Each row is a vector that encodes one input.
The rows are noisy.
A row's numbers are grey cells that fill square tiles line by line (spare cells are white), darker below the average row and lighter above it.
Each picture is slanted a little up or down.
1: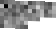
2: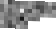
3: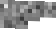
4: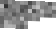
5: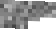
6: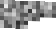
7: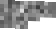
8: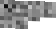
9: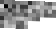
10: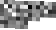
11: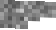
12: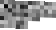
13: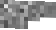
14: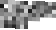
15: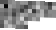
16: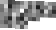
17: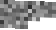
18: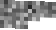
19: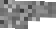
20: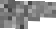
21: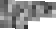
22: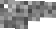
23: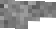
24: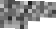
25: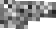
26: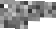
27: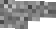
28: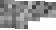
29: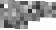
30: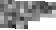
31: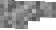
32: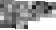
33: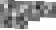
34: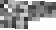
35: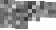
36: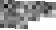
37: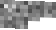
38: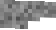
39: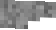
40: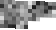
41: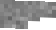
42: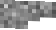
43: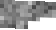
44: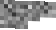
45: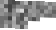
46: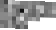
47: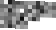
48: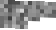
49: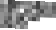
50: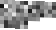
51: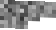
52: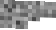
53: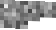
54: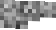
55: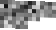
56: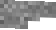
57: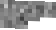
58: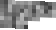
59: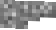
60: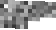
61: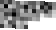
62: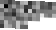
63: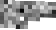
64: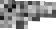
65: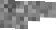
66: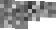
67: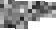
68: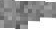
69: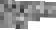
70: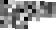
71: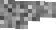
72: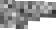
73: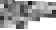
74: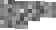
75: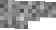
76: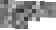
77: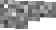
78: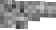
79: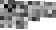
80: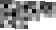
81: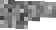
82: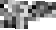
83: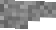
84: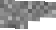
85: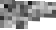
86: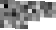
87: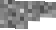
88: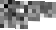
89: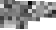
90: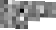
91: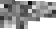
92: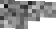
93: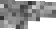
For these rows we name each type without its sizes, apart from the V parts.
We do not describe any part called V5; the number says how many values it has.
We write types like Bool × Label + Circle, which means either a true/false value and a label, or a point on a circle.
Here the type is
Bool × Line × (Unit + V5 × V5).
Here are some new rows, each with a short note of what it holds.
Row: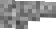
a point on a line, a true/false value and two values of V5
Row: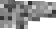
a point on a line, a true/false value and two values of V5
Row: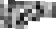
a point on a line and a true/false value
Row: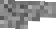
a point on a line and a true/false value
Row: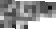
a point on a line, a true/false value and two values of V5
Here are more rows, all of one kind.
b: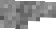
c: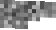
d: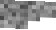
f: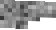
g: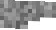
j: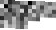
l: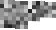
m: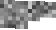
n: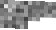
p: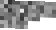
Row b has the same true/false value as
g, j, n and p.
